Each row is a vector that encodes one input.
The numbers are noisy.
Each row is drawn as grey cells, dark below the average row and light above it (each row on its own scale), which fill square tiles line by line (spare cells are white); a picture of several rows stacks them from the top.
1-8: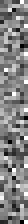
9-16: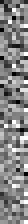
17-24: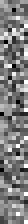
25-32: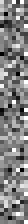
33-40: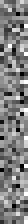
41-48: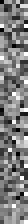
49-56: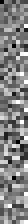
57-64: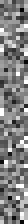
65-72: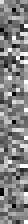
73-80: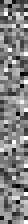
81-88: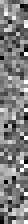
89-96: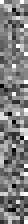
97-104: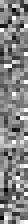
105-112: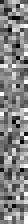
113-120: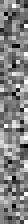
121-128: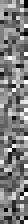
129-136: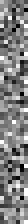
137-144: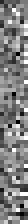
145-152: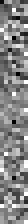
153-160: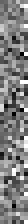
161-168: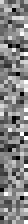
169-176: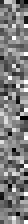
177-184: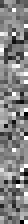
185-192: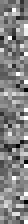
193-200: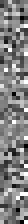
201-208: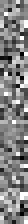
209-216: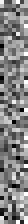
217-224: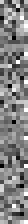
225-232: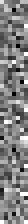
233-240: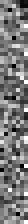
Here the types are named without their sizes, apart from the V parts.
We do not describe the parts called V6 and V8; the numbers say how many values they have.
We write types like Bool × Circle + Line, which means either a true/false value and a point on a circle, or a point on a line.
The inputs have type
(Bool × Bool × Bool × Bool + Line) × V8 + V6.
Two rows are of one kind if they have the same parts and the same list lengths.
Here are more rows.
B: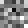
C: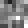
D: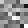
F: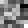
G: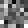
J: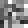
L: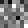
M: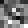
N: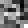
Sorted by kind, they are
B, G, J, L, M
C, D
F, N

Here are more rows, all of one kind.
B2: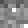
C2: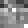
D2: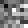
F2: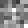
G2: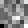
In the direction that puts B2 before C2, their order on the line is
D2, G2, B2, F2, C2.
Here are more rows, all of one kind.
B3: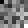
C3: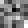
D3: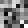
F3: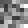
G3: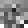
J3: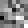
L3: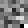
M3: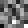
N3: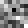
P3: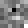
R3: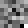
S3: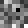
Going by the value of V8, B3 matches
F3, J3 and N3.
